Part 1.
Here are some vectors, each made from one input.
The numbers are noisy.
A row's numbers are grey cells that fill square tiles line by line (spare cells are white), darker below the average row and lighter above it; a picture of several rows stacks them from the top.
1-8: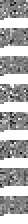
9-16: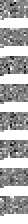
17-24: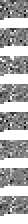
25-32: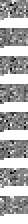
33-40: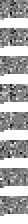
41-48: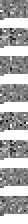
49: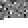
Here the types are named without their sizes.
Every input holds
a label and a point on a line.
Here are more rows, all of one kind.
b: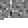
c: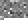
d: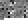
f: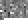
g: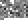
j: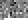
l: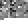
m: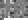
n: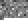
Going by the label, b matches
d and j.
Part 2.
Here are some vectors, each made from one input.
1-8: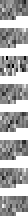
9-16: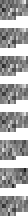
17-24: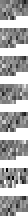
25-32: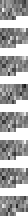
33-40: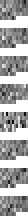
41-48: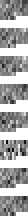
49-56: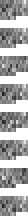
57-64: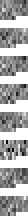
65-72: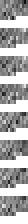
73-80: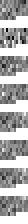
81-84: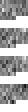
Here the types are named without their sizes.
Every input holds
a list of points on a line.
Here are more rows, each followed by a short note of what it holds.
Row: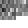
a list of one item
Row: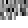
the empty list
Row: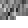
a list of two items
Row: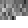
a list of two items
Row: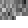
a list of two items
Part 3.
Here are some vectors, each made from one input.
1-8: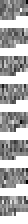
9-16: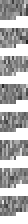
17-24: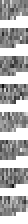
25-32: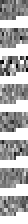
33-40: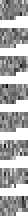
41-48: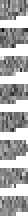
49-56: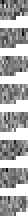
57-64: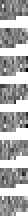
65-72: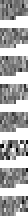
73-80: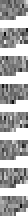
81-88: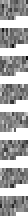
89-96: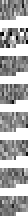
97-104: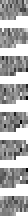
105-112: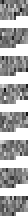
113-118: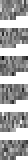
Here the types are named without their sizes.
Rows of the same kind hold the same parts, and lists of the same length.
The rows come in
2 kinds.
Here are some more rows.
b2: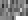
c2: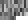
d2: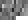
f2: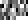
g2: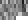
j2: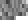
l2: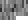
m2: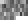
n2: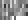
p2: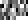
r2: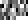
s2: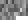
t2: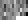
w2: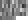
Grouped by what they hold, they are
b2, c2, d2, g2, j2, l2, m2, n2, s2, t2, w2
f2, p2, r2

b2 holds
a point on a circle and five true/false values.
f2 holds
a fixed value.
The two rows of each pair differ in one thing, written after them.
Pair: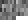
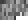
one of the five true/false values
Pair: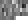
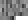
one of the five true/false values
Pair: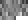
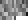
the place on the circle
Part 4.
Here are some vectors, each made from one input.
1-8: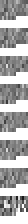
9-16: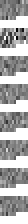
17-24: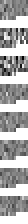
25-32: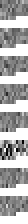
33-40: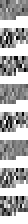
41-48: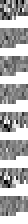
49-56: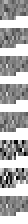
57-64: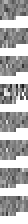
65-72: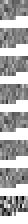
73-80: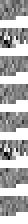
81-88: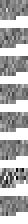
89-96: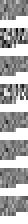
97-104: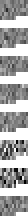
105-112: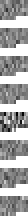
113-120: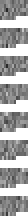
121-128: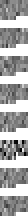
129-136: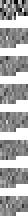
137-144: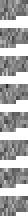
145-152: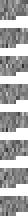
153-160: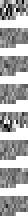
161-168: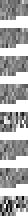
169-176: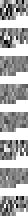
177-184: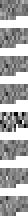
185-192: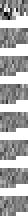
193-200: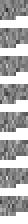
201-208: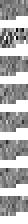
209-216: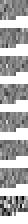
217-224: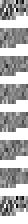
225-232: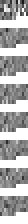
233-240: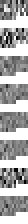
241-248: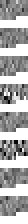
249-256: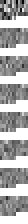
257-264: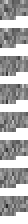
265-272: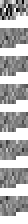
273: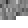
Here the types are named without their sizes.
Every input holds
either a point on a line, or four true/false values.
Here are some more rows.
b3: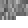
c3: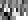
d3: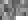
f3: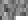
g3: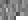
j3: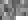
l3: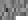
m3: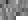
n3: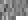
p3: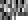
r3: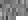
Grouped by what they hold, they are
b3, d3, f3, g3, j3, l3, m3, n3, r3
c3, p3

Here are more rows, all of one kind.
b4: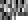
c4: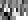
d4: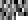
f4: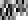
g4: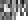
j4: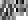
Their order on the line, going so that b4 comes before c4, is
d4, b4, g4, c4, j4, f4.
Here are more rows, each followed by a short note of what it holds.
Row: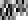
a point on a line
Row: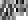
a point on a line
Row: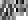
a point on a line
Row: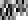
a point on a line
